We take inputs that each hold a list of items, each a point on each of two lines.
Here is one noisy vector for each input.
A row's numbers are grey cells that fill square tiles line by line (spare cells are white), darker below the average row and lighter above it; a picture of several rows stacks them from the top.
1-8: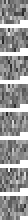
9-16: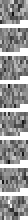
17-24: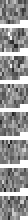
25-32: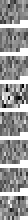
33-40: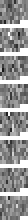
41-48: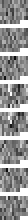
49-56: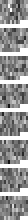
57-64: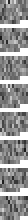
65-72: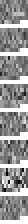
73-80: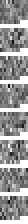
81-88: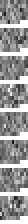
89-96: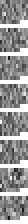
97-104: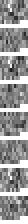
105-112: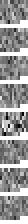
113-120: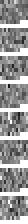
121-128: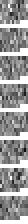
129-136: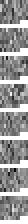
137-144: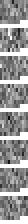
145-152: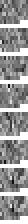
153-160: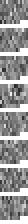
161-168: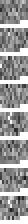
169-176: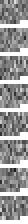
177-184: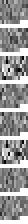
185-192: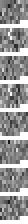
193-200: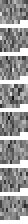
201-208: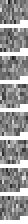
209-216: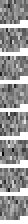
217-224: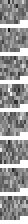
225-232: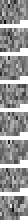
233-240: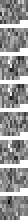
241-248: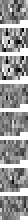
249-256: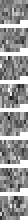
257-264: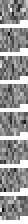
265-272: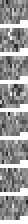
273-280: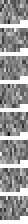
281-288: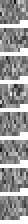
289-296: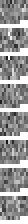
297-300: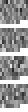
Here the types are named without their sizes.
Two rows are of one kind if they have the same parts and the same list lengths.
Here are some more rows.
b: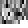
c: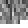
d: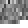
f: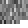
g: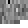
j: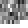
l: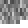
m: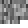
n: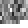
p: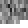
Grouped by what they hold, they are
b
c, l, m, p
d, f, g
j, n

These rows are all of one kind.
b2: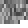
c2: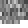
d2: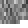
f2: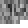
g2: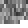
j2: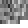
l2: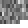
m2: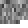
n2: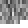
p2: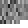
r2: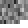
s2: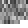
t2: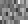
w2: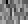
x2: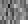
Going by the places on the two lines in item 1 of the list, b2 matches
f2, g2, n2 and w2.
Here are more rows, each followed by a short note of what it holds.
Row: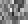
a list of one item
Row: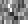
a list of one item
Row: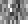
a list of one item
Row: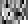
the empty list
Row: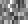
a list of one item
